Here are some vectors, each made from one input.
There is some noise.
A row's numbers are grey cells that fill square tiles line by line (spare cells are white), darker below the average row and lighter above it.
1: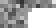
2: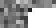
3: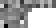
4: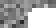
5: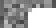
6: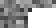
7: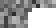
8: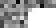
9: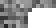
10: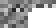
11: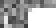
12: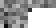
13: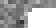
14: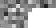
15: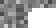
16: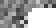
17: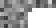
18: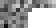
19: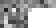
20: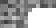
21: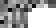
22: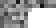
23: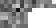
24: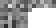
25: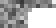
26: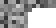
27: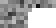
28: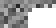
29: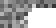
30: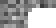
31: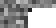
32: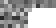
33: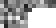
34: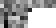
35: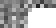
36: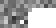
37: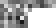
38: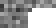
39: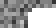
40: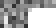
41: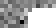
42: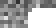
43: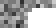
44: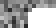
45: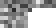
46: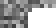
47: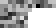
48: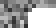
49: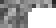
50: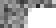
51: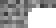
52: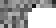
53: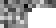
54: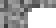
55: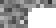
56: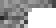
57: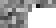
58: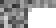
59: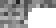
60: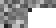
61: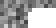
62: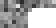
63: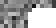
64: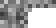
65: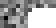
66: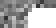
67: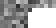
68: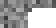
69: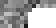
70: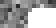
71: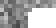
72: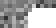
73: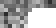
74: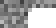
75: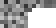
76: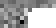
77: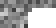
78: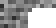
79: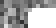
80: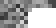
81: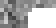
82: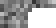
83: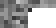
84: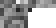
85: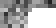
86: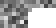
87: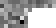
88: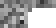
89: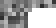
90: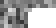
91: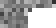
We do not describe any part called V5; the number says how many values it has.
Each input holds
a value of V5, together with either one of 6 labels, or a point on a 6-point line.
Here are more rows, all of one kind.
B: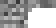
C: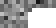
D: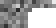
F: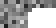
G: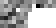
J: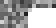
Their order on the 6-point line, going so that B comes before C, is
B, F, C, G, J, D.
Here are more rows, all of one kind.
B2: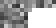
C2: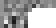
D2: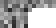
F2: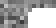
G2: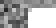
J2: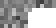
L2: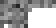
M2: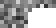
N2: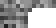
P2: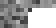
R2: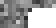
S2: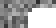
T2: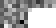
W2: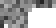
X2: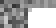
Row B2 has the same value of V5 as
G2, L2, T2 and X2.
